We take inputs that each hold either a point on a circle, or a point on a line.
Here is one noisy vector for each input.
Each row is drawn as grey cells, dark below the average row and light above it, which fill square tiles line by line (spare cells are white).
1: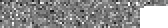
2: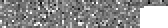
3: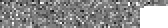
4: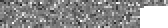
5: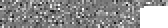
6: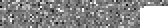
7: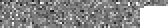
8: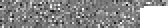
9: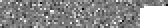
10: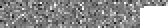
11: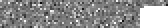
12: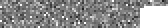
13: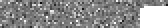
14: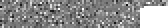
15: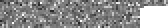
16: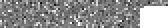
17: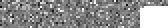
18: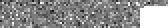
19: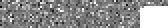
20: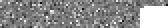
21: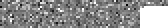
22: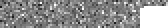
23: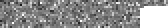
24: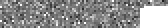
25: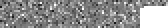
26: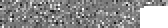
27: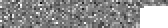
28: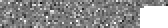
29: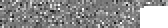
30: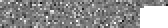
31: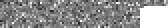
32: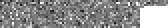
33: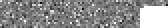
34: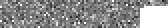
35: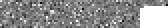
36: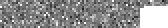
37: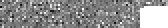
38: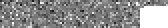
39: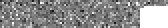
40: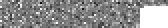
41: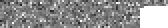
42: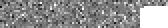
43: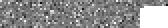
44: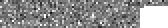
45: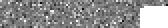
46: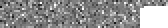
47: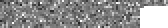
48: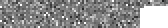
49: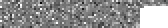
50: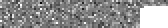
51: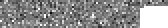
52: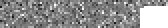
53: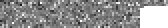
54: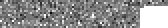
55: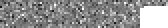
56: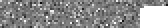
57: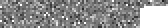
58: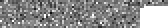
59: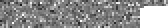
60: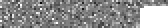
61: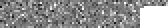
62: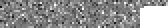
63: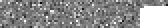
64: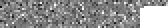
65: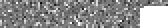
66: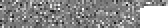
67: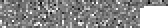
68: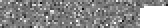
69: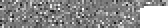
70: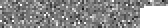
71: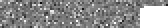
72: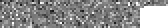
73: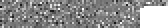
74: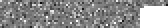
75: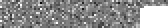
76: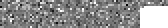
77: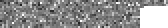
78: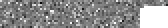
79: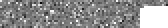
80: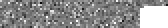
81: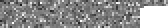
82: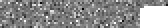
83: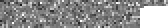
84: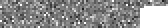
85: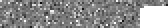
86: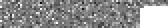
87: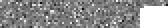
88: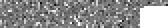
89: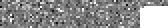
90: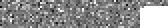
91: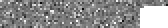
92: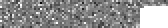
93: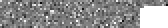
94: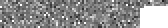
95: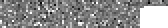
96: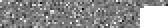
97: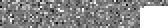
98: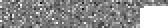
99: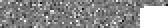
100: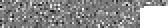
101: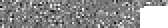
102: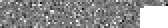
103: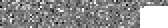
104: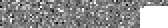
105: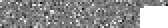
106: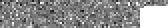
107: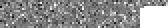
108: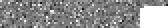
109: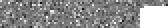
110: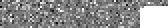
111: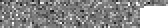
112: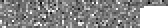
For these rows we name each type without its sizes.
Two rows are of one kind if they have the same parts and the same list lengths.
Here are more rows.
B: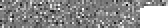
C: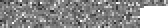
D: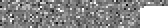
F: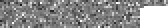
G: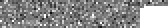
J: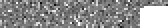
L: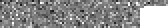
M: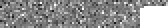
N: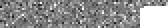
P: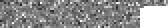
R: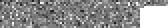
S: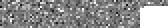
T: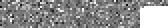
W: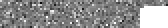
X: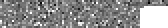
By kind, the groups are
B, C, D, F, L, M, N, P, R, S, T
G, J, W, X

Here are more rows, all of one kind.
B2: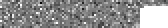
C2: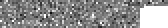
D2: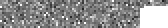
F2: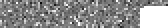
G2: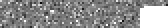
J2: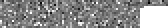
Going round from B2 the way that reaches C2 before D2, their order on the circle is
B2, G2, F2, J2, C2, D2.
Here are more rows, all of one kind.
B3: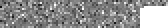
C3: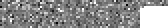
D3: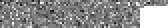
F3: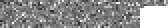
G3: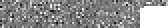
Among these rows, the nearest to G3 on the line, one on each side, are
B3 and C3.
